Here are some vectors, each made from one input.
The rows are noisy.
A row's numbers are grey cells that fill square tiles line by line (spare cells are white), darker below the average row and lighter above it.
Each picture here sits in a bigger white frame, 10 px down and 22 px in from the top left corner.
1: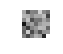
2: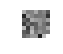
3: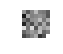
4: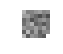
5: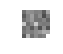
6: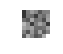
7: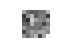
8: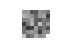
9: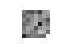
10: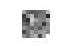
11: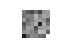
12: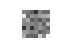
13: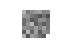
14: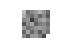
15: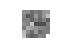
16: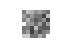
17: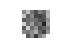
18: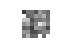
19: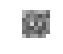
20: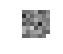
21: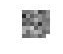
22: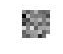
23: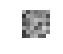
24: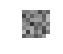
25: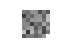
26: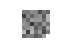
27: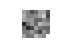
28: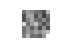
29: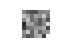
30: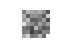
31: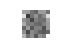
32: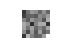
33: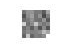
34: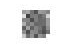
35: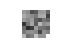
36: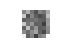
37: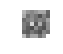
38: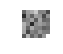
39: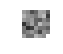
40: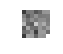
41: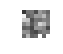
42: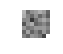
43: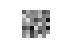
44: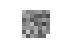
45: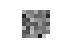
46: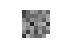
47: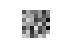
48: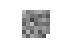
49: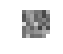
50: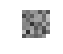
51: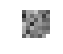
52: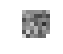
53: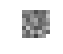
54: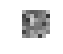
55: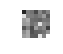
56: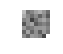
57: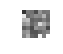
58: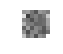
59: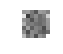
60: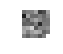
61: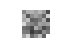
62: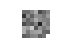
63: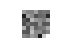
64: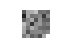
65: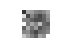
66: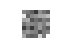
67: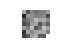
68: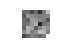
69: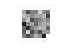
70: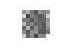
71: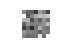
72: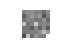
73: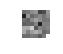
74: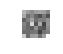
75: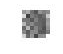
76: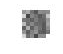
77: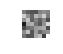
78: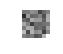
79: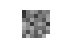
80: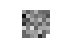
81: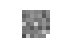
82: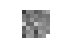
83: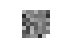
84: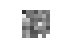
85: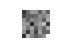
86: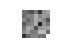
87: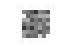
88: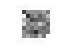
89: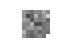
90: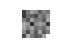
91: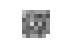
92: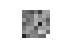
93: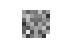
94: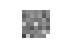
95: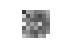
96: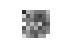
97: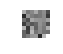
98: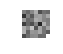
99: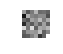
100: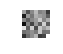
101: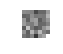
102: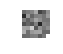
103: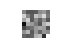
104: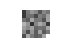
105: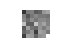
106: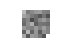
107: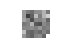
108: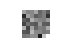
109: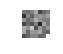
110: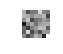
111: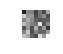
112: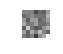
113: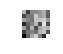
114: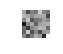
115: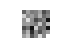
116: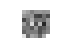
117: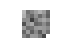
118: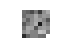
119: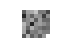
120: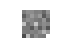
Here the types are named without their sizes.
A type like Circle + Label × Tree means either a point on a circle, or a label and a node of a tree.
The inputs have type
Line × Line.
